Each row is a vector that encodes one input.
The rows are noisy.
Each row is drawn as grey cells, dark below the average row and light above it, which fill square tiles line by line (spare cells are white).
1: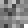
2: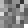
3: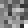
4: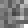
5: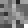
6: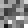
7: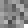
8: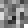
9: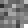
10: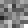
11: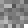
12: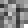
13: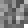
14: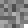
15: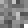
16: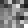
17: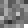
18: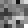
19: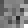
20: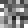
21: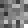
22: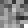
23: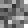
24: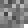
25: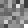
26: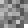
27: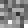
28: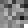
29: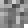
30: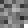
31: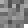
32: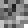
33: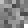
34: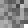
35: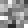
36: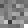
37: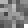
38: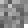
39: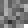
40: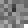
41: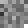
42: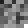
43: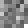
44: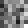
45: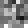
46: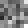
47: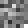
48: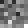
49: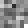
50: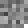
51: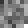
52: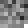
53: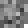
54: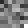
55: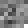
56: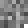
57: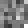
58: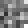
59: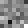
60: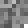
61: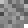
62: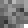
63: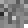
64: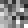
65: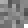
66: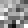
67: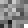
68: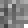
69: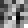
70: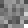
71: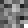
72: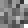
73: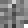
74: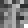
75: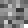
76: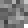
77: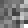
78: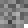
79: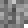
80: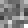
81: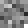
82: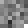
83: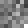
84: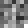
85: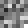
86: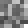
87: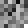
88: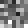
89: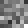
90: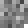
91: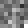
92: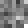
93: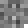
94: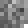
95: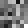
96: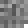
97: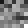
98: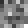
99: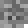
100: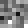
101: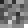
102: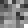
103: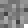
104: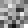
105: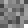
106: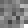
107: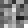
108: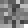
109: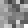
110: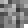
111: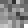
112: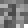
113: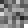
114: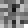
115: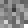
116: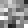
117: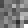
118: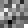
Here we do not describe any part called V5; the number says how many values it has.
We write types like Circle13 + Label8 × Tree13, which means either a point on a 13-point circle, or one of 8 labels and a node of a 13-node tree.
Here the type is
List3(Bool × V5).
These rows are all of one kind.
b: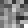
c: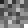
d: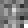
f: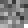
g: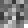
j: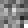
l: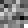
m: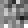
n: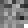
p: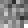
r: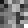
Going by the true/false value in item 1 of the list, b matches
l and r.
